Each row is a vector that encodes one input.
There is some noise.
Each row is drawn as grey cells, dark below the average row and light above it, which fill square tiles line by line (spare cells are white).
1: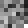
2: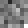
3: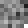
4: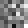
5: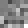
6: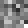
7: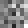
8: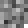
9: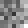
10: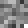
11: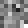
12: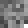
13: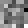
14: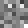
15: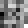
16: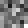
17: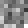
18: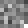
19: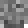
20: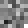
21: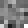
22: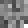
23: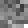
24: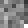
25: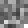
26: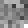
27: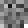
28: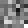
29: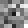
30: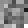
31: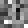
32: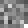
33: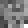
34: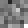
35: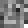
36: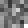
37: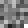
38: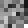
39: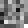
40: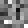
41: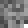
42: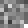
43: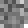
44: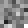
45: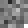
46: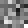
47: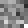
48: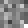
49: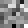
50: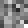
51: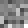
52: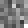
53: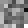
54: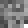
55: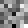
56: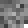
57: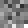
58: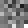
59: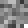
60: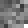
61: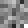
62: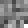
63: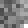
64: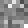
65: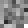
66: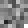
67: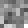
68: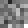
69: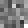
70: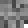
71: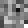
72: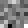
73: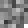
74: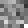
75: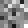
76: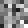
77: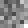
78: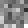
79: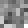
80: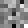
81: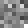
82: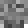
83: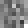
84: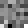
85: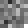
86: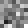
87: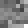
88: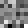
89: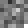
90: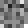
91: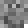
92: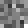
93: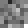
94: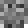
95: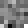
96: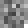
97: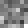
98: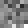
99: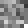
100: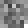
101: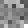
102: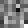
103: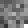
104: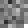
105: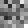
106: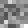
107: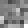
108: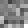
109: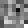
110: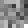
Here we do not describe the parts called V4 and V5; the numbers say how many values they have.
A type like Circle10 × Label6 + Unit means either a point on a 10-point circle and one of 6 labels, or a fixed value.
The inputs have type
(Bool × V4 + Circle6) × V5.
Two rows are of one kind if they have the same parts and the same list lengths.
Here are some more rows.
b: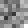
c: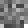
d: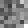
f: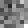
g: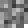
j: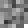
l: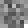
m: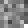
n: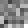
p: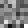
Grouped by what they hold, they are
b, c, d, f, g, j, l, n
m, p

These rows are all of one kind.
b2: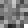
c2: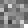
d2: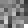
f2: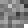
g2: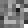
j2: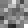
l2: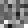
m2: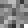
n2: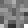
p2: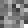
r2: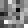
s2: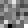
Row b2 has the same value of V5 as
j2, m2, n2 and s2.
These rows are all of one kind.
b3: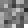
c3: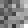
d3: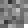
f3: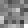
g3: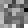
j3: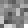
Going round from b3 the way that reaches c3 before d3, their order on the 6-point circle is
b3, g3, j3, f3, c3, d3.
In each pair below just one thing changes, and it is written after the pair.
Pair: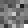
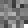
the place on the 6-point circle
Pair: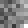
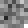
the place on the 6-point circle
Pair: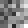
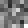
the value of V5
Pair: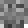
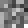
the value of V5
